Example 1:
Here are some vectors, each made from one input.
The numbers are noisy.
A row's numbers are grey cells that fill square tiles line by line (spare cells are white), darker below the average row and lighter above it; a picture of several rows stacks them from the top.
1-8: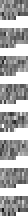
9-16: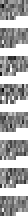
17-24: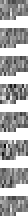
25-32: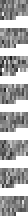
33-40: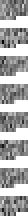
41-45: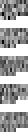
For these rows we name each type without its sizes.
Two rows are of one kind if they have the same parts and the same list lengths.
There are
2 kinds of row.
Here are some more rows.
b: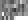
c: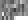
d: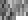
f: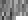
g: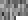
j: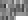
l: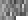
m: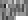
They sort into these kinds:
b, c, d, f, j, m
g, l

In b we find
a point on a line.
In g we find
a node of a tree.
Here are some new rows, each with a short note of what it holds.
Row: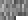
a node of a tree
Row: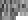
a point on a line
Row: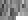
a point on a line
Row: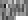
a point on a line
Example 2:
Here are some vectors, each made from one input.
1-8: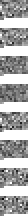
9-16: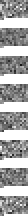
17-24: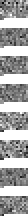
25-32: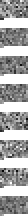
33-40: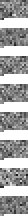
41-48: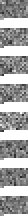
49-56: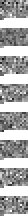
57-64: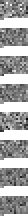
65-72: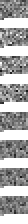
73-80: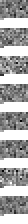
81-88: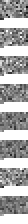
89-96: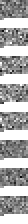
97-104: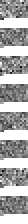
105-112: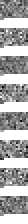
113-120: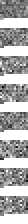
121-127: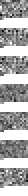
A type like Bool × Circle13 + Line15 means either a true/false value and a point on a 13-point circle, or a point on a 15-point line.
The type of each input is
Line10 + Line16.
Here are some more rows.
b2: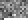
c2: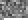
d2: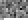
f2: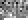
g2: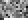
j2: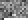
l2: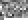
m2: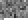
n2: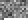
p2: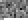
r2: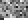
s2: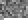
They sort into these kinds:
b2, c2, d2, j2, m2, n2, p2, s2
f2, g2, l2, r2

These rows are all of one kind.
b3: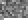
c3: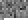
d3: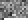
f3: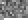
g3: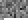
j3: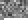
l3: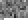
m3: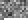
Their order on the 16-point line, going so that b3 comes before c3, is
d3, m3, j3, f3, b3, l3, c3, g3.
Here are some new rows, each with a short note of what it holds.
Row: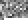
a point on a 10-point line
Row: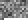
a point on a 16-point line
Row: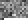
a point on a 16-point line
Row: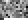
a point on a 10-point line
